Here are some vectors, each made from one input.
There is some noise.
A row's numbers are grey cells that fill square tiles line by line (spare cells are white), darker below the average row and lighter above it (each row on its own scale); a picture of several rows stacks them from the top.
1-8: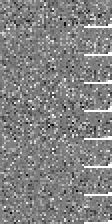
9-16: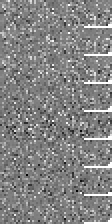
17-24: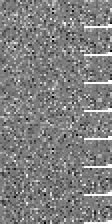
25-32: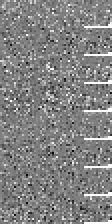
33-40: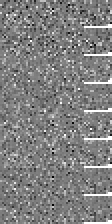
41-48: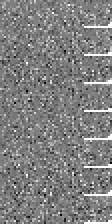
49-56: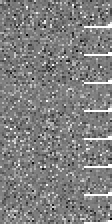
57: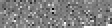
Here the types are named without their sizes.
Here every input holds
a point on a line and a true/false value.
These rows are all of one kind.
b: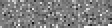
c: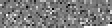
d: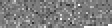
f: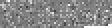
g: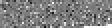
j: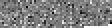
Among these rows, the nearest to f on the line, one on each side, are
c and j.
